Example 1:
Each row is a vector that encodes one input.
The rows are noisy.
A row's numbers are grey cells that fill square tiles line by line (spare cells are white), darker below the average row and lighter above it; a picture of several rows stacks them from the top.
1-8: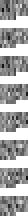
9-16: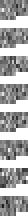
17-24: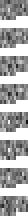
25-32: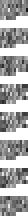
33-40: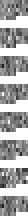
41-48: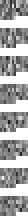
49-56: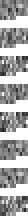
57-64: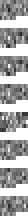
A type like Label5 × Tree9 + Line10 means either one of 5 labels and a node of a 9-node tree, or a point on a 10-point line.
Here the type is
Bool × Bool × Bool + Unit.
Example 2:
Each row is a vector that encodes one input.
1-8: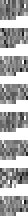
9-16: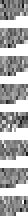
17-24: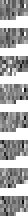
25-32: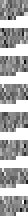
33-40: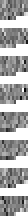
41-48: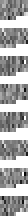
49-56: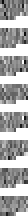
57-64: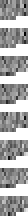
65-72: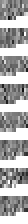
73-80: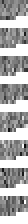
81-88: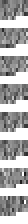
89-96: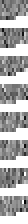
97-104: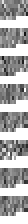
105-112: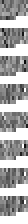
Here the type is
Bool × Bool × Bool + Unit.
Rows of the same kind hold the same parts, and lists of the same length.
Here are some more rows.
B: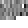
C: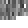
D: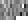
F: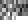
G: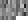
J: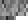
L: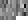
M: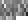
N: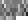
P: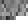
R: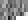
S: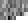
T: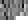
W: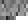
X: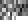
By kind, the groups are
B, C, D, G, J, L, M, N, P, R, S, T, W
F, X

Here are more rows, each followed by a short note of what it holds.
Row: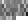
three true/false values
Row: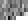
three true/false values
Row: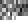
a fixed value
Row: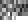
a fixed value
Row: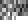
a fixed value
